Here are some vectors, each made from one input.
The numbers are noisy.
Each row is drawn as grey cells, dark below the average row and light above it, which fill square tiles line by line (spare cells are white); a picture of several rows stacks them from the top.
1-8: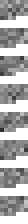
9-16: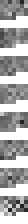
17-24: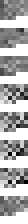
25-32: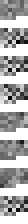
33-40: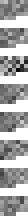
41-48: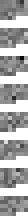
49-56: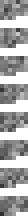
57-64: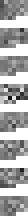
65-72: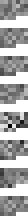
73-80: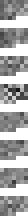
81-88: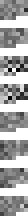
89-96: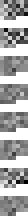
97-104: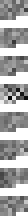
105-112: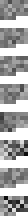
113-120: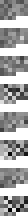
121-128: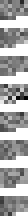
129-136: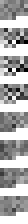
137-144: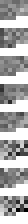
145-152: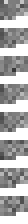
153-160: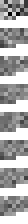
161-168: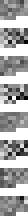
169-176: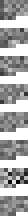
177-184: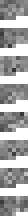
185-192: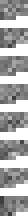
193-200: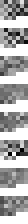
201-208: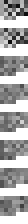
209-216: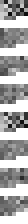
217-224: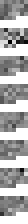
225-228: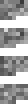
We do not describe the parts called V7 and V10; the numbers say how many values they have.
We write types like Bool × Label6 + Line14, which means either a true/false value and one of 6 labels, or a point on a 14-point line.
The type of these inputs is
(Bool × Bool × Bool × Bool + Unit) × V10 + Label8 × V7.
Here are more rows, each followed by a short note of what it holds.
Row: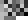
one of 8 labels and a value of V7
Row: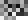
one of 8 labels and a value of V7
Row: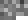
four true/false values and a value of V10
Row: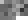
four true/false values and a value of V10
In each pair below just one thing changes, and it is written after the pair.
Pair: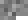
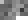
the value of V10
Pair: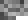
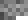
one of the four true/false values
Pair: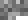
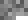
the value of V10
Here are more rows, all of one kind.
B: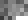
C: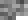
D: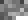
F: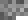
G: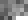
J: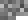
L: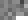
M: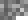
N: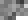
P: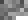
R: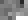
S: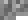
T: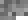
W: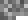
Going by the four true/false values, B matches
F, G and M.
